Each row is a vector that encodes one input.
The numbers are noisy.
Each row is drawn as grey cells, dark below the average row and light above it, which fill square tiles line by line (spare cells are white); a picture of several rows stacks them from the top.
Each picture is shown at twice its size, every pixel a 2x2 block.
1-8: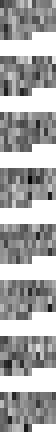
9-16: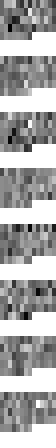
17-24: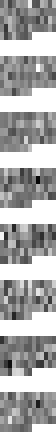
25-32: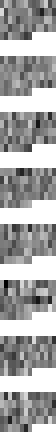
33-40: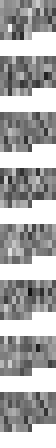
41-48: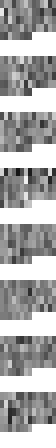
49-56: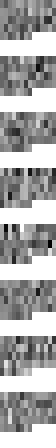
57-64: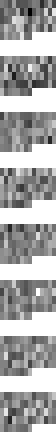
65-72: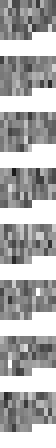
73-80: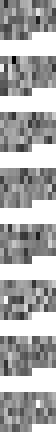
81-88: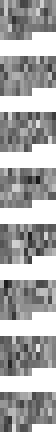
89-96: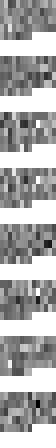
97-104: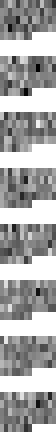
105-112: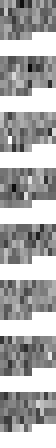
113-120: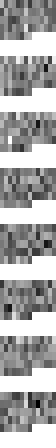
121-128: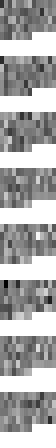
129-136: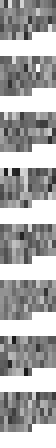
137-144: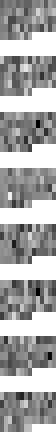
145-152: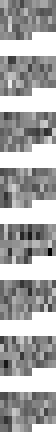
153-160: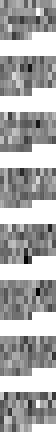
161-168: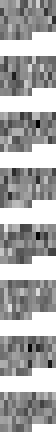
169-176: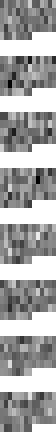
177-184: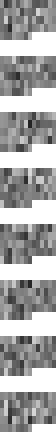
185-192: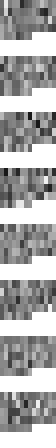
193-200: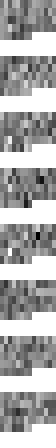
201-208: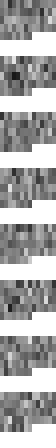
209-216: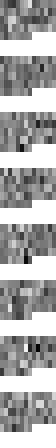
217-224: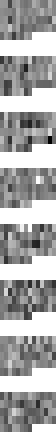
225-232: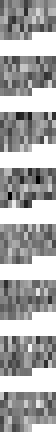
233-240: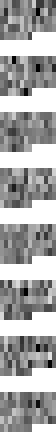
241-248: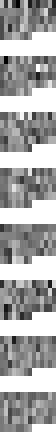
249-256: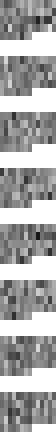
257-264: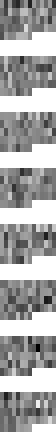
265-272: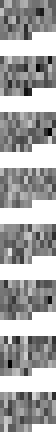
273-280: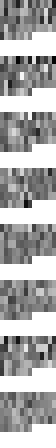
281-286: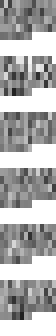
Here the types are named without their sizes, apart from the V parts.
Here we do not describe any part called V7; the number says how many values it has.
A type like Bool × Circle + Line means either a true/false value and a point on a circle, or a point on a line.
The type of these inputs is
Bool × Circle × V7.
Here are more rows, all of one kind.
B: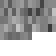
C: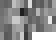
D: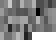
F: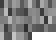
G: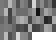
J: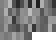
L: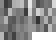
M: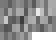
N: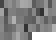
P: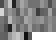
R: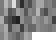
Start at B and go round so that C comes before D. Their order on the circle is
B, M, L, C, F, N, G, D, P, J, R.
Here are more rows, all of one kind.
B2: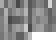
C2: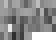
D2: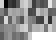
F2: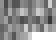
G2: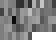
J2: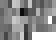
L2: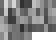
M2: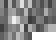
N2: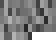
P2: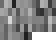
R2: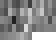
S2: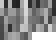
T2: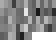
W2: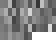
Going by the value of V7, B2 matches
D2, S2 and T2.
